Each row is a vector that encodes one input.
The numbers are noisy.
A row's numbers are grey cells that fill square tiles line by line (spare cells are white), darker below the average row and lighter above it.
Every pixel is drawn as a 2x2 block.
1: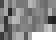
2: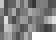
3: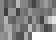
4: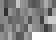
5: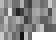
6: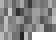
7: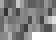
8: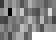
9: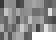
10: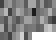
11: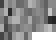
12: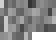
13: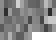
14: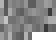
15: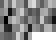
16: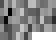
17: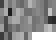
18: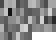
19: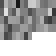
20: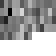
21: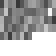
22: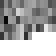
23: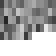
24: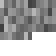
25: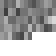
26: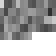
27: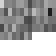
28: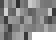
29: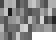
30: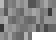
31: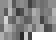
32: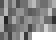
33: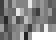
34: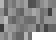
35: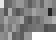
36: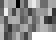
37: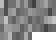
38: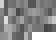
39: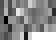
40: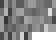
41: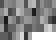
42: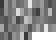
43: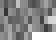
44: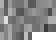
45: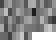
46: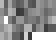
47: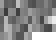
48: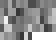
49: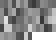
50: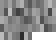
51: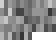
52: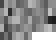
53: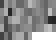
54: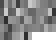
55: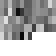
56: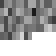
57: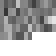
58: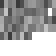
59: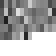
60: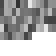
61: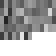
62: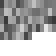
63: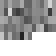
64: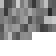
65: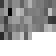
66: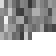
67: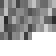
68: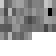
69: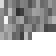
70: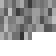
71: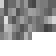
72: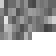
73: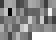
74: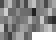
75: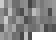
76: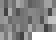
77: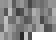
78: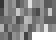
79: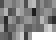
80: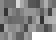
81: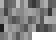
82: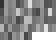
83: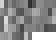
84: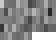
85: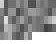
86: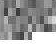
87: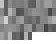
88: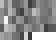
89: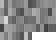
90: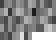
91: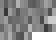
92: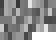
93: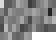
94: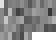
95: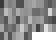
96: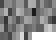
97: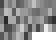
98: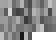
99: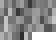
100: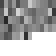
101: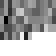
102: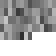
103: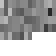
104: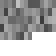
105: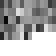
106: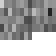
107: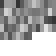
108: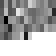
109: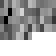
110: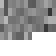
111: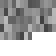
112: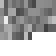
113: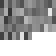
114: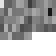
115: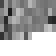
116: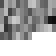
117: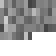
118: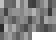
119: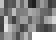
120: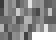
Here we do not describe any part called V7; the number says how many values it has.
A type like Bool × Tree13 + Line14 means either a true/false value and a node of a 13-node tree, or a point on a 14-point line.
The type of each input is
Bool × Circle6 + V7.
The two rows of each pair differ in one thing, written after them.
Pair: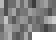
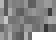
the place on the 6-point circle
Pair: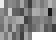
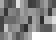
the true/false value
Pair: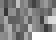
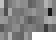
the true/false value
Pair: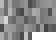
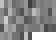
the place on the 6-point circle
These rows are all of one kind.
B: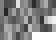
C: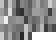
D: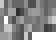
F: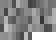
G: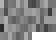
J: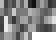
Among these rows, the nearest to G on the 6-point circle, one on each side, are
C and F.
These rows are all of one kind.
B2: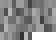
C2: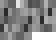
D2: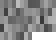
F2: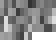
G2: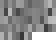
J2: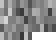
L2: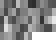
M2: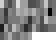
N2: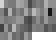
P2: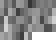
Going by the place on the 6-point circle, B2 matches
C2, M2 and N2.
